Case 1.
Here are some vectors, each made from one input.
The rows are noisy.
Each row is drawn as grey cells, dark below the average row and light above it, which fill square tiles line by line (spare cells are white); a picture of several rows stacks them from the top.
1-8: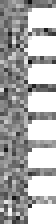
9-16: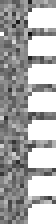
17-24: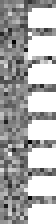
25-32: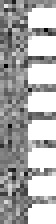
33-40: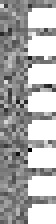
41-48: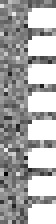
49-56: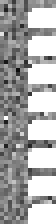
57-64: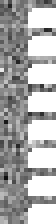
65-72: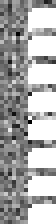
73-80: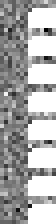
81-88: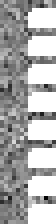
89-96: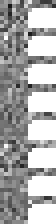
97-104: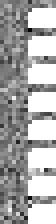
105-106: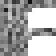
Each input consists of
either one of 8 labels and a point on an 11-point line, or a point on a 9-point line.
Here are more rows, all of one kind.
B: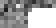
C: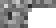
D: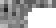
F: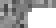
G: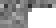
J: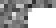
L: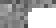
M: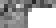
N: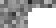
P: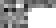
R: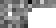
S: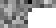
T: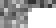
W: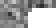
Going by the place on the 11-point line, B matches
C, J, M and P.
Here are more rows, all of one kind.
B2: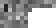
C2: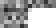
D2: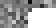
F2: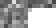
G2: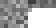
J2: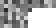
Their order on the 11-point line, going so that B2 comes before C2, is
D2, G2, J2, B2, C2, F2.
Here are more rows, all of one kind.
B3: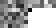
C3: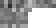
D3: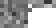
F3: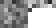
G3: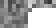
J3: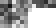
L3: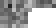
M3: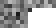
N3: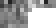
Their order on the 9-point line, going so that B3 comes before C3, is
M3, B3, F3, D3, G3, L3, C3, J3, N3.
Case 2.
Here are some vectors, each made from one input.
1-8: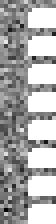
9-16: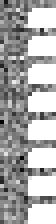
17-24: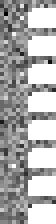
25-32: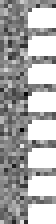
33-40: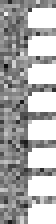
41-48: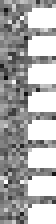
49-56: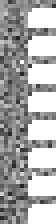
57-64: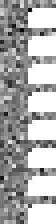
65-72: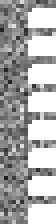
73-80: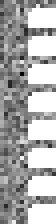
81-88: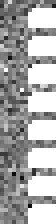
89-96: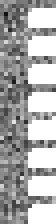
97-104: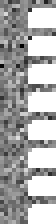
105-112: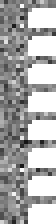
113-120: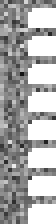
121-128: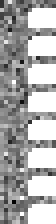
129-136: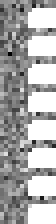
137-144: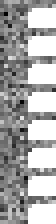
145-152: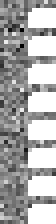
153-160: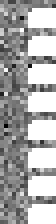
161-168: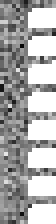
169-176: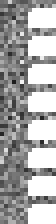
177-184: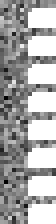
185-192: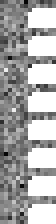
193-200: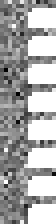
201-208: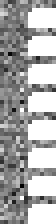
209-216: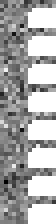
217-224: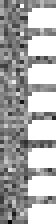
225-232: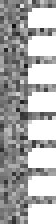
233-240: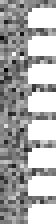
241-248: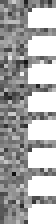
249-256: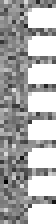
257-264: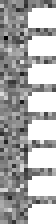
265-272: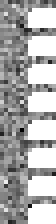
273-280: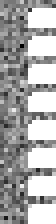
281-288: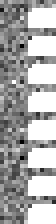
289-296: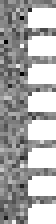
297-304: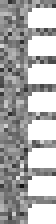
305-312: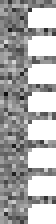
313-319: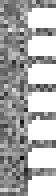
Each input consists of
a point on an 11-point line, together with either one of 11 labels, or a point on an 8-point line.
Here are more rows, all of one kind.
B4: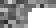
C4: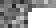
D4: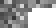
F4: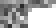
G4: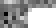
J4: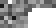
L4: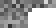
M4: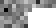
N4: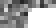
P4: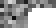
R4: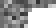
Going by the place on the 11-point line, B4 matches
J4, N4, P4 and R4.
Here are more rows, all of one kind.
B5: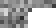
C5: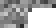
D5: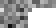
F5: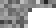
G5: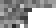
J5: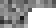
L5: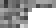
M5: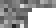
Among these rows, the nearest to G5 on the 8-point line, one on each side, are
L5 and M5.
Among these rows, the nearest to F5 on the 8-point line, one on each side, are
B5 and C5.
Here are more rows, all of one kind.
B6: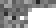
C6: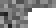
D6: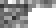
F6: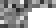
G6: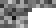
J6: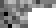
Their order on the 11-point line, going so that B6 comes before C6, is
J6, B6, D6, F6, C6, G6.
